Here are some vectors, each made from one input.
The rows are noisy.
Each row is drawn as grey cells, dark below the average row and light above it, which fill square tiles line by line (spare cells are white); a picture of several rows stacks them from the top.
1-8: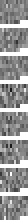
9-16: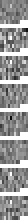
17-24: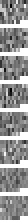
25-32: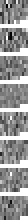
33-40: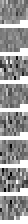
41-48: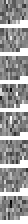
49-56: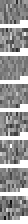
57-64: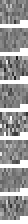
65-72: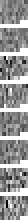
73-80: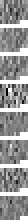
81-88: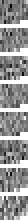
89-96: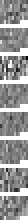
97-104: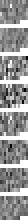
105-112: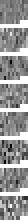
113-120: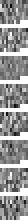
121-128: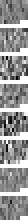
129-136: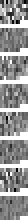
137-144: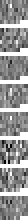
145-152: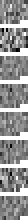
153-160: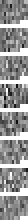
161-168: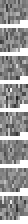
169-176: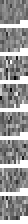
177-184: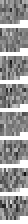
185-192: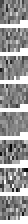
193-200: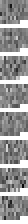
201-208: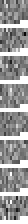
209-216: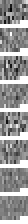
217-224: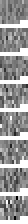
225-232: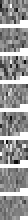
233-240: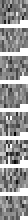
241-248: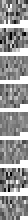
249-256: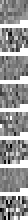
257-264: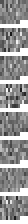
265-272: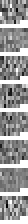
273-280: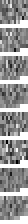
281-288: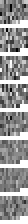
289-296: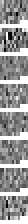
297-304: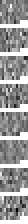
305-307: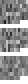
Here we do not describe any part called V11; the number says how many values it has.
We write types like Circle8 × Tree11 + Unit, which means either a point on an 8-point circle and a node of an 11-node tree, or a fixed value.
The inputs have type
Bool × (Label8 + Line7) + Circle8 × V11.
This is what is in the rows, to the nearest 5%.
About 45% of them hold a point on an 8-point circle and a value of V11. The rest hold a true/false value, together with either one of 8 labels, or a point on a 7-point line.
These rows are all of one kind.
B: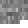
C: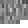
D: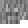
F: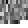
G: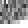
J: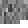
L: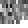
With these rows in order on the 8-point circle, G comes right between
C and D.
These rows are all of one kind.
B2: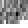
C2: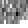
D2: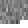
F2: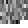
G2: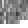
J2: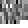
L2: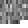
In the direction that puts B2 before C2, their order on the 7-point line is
J2, G2, B2, F2, C2, D2, L2.
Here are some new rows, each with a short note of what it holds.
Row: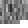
one of 8 labels and a true/false value
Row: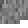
a point on a 7-point line and a true/false value
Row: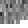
a point on a 7-point line and a true/false value
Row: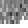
a point on a 7-point line and a true/false value
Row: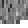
a point on a 7-point line and a true/false value
